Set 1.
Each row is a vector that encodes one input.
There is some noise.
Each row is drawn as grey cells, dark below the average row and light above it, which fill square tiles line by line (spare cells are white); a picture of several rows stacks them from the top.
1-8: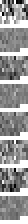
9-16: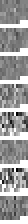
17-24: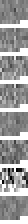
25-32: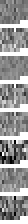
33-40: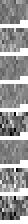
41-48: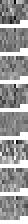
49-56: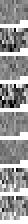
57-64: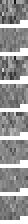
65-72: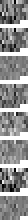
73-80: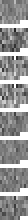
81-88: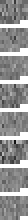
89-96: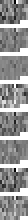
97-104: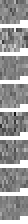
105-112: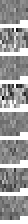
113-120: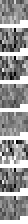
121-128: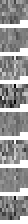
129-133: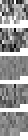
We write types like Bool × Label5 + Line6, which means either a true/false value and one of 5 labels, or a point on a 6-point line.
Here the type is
Circle13 × Line6 × Line8.
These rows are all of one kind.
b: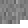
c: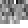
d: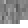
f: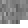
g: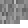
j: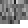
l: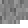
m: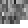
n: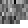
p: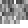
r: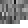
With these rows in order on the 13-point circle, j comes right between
g and r.
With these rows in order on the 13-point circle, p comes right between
b and n.
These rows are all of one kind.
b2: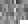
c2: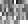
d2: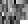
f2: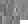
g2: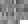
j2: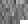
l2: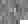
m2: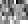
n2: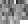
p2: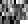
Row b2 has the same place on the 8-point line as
g2, l2 and p2.
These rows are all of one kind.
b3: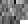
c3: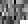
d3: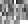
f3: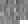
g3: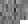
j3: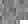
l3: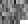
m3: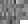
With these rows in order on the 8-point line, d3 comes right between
b3 and m3.
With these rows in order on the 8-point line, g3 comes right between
c3 and j3.
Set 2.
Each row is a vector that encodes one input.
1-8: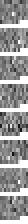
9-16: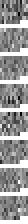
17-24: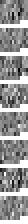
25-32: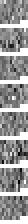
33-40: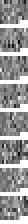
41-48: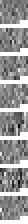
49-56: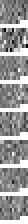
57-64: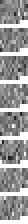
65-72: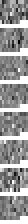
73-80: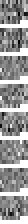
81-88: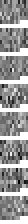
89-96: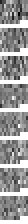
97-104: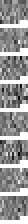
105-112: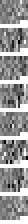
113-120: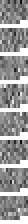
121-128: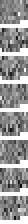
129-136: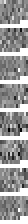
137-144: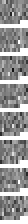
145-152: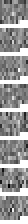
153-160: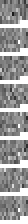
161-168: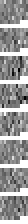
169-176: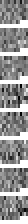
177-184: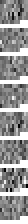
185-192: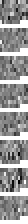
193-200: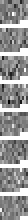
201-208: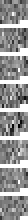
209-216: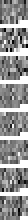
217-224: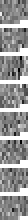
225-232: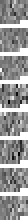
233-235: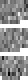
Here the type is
Line4 × Line4 + Tree16 + Unit.
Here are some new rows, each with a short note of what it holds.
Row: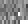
a node of a 16-node tree
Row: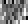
a fixed value
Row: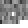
a node of a 16-node tree
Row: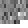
a node of a 16-node tree
